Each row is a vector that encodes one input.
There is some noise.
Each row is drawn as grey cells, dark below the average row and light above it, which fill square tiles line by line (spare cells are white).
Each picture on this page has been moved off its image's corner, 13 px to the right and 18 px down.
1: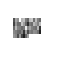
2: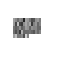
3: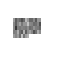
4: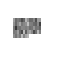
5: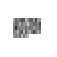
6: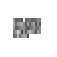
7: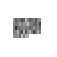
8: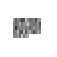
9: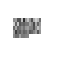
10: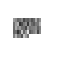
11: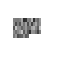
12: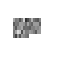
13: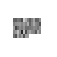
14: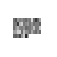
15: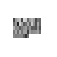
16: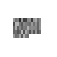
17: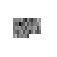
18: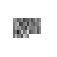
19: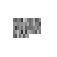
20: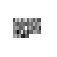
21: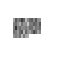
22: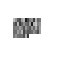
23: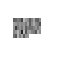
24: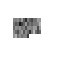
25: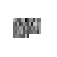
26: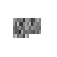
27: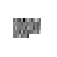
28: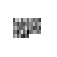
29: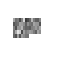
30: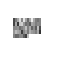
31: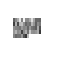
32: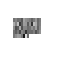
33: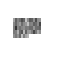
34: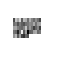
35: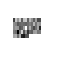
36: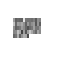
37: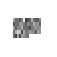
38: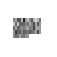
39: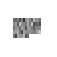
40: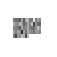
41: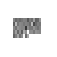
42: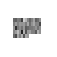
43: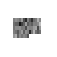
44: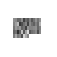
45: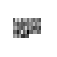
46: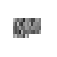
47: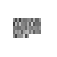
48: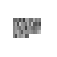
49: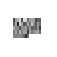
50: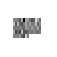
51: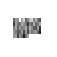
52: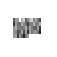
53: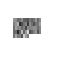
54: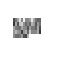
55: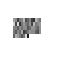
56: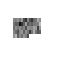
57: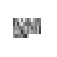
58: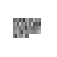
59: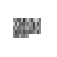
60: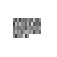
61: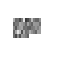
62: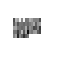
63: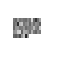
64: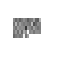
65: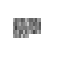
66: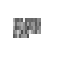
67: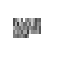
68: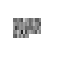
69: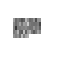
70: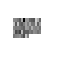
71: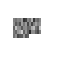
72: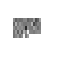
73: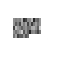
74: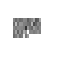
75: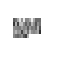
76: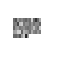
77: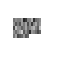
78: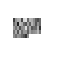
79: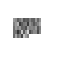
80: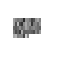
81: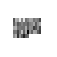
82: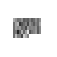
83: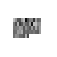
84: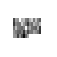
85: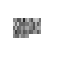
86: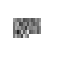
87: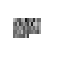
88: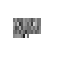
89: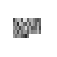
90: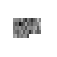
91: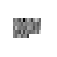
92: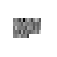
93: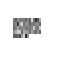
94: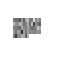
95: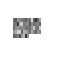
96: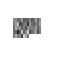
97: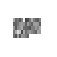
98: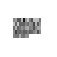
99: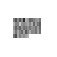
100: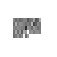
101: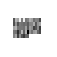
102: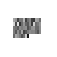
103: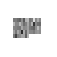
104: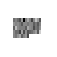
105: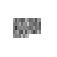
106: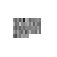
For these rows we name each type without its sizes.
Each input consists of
a true/false value, together with either a point on a circle, or a point on a line.
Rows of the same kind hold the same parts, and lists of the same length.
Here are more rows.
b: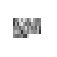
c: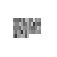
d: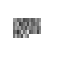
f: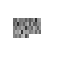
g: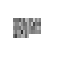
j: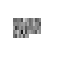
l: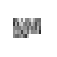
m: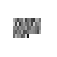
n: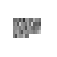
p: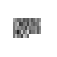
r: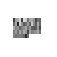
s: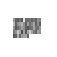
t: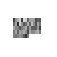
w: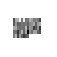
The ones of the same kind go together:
b, l, r, t, w
c, d, f, g, j, m, n, p, s

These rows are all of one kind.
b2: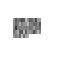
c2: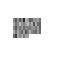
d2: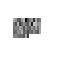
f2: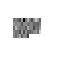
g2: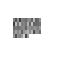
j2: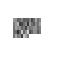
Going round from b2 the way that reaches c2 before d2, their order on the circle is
b2, c2, f2, g2, j2, d2.
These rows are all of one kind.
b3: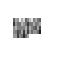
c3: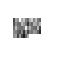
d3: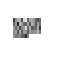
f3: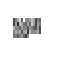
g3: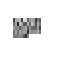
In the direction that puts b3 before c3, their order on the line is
d3, g3, f3, b3, c3.
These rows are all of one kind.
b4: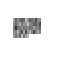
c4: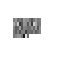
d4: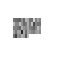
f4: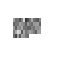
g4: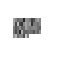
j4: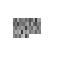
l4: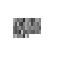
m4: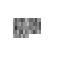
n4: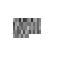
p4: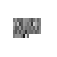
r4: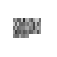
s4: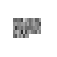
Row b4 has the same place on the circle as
g4, l4 and m4.
